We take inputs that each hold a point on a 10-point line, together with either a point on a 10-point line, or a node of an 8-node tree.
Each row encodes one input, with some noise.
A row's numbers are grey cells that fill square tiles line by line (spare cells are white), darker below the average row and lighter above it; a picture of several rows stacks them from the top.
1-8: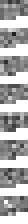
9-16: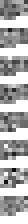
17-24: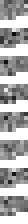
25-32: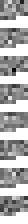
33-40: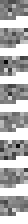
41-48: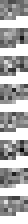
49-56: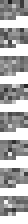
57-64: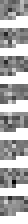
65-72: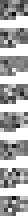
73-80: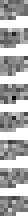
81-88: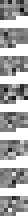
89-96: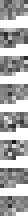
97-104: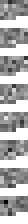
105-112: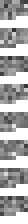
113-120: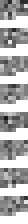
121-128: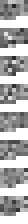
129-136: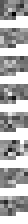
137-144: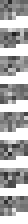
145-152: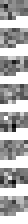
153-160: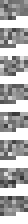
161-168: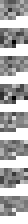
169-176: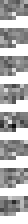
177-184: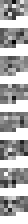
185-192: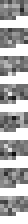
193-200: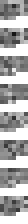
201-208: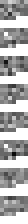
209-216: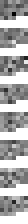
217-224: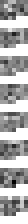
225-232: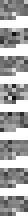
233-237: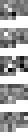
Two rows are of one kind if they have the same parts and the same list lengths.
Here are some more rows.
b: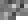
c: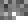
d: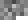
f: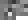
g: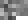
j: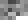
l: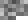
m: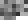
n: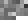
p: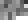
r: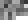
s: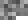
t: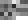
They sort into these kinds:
b, d, f
c, g, j, l, m, n, p, r, s, t

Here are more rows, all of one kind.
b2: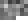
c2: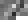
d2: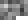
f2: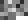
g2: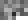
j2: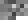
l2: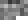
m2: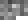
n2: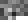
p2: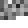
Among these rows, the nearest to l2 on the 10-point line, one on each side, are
b2 and d2.
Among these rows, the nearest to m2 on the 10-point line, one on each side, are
d2 and j2.
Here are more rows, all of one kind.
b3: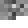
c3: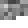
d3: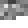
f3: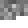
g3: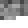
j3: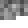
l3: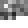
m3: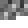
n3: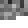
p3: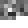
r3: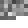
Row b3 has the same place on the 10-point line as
f3, g3, j3 and m3.
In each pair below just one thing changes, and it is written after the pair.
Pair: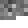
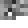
the place on the 10-point line
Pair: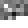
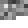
the place on the 10-point line
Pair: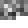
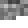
the place on the 10-point line
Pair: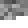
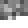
the place on the 10-point line
